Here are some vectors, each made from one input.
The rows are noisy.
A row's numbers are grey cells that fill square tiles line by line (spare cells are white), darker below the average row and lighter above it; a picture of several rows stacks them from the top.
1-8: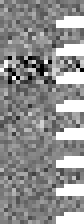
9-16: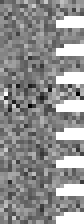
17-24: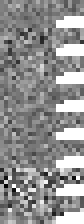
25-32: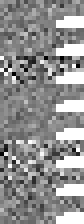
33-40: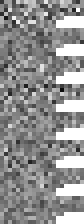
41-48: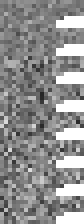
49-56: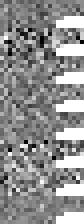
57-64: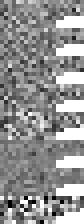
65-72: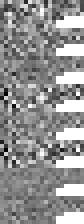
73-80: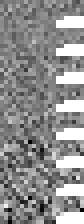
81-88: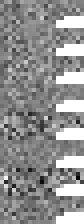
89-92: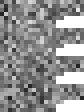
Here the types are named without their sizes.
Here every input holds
a point on a line, together with either a fixed value, or four true/false values.
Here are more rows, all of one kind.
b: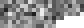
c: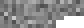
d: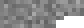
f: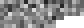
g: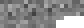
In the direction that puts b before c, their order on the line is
b, g, c, d, f.
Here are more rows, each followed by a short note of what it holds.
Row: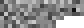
a point on a line
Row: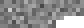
a point on a line and four true/false values
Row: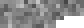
a point on a line
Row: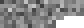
a point on a line and four true/false values
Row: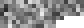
a point on a line
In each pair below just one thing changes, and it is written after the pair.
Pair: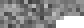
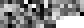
one of the four true/false values
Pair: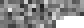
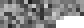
one of the four true/false values
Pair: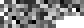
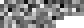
the place on the line
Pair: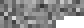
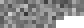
the place on the line
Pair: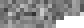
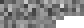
the place on the line
